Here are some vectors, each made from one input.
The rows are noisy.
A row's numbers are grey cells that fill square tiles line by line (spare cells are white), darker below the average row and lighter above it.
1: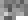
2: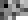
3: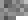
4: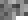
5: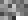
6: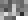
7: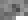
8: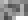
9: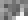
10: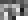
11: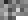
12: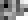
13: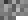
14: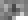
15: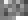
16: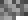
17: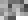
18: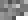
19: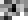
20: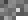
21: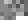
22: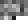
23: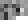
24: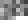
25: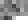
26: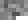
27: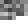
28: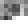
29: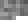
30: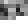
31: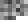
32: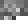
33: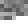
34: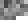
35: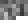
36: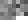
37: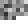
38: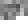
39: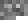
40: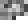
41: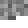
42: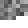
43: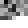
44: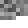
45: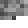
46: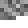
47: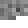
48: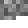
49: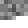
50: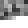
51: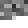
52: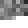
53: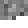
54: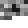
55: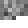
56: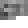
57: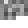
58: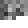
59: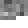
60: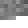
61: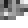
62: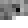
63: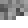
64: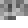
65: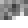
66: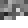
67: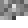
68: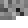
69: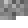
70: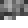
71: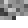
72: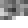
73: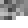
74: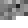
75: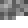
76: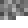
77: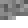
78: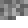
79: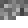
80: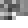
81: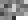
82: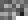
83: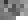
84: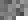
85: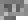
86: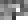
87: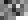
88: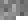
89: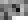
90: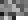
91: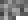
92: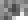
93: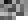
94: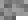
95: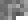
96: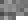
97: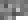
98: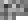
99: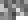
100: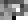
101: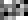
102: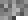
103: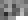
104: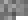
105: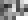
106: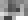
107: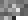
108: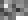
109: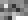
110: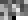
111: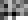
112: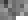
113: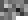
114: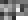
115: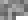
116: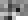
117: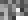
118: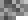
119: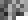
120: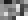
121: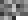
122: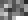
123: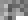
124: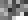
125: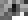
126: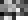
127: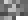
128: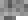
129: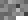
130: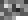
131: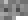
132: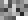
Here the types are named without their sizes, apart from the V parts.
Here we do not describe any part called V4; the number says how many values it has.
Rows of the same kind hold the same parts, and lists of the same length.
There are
4 kinds of row.
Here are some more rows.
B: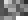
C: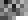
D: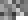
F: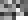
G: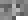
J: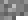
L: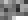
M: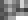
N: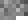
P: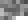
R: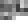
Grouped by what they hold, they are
B, D, F, J, L, P
C
G, N
M, R

